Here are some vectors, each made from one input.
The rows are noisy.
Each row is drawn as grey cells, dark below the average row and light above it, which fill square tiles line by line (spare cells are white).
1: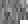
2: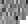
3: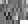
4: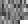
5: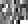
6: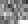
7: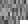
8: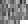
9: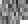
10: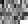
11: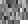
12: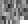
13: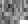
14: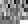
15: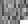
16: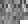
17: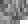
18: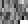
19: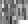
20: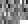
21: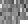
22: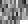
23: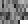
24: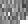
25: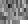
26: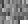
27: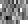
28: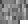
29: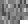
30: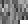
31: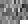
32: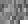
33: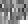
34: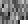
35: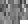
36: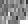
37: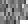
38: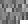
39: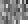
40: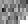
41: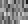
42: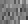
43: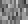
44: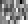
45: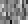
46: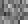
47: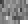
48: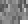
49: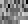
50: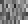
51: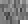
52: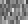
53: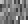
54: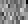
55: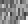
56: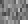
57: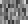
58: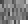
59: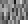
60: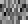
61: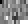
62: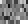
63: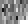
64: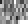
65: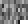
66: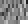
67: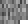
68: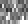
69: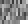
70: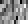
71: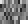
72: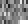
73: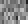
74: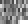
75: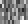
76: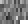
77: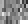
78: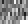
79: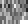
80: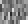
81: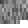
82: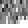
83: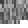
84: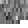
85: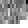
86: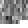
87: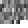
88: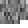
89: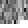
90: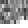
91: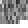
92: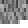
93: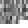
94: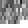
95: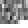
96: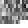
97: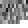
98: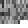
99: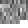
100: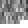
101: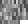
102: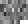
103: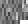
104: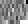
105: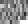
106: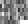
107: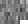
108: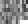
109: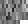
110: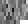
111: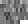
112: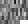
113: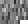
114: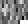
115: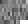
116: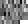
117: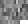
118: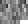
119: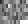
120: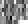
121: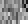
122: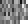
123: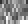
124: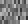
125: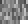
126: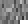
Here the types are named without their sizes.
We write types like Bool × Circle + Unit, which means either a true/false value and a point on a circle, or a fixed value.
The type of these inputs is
Bool × Bool × Bool × Bool × (Circle + Unit).
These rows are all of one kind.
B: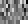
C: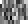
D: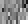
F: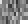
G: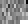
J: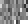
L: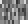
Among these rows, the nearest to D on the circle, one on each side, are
F and J.
